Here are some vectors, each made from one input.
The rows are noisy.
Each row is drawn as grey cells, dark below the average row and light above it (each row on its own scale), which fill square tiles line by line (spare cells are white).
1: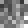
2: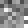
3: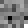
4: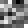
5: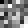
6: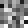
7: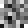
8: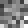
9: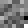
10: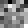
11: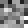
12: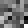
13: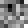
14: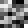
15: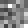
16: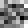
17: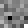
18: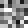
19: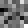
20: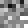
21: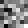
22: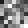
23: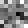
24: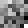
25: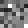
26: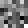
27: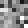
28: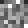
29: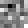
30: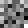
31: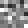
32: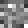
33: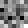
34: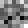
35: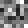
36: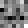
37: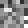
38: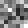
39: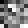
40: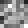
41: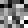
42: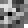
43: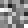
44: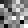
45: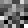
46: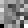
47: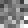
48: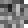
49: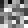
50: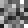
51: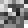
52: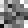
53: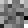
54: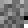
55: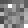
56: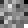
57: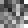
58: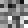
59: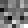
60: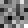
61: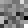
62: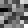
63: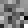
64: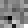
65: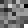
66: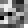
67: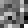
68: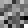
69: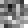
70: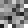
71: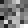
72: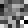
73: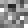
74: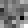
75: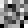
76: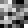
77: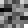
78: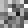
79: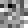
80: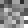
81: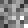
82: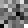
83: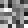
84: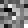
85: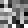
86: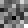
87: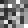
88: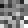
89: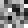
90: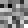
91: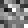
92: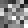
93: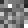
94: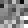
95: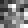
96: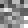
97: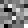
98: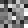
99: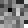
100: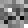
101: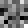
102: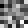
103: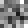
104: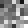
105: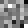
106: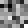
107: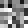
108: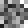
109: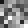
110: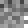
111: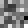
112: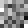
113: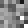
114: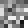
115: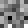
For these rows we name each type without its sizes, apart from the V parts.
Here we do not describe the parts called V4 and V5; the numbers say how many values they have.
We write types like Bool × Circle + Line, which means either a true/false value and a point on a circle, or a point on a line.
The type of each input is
List(Line) + V4 × V5.
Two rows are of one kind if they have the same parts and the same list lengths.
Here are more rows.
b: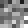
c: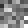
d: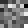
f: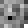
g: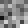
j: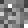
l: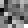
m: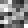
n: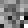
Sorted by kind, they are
b, c
d, g, j
f, l, n
m

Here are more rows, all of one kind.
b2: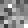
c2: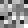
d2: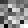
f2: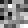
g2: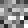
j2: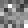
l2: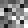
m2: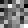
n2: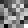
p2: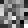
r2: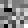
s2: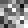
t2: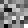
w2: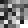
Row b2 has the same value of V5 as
d2, g2 and s2.
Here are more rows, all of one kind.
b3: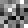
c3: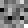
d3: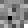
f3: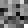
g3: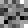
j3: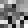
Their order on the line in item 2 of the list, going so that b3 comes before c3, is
b3, g3, f3, j3, c3, d3.
